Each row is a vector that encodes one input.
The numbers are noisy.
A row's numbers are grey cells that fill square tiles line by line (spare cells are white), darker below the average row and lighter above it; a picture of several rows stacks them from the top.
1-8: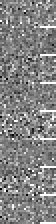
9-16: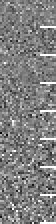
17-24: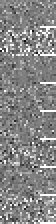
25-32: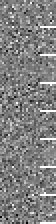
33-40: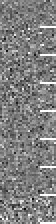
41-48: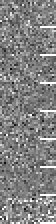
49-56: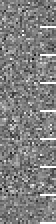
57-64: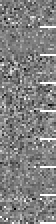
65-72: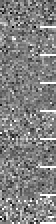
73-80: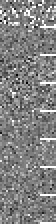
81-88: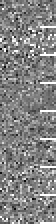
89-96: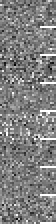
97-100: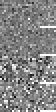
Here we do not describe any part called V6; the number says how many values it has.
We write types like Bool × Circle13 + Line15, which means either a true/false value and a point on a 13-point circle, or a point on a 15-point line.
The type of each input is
(Bool × Bool × Bool + V6) × Tree7.
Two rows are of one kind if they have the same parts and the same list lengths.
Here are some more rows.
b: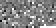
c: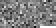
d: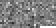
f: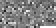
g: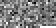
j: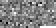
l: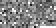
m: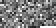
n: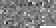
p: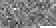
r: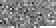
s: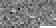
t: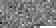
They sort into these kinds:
b, d, j, n, p, r, s, t
c, f, g, l, m

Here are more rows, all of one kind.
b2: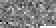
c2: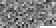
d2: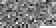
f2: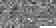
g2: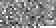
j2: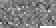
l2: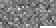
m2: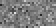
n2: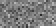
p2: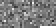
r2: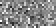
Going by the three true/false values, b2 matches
c2, d2, j2 and l2.
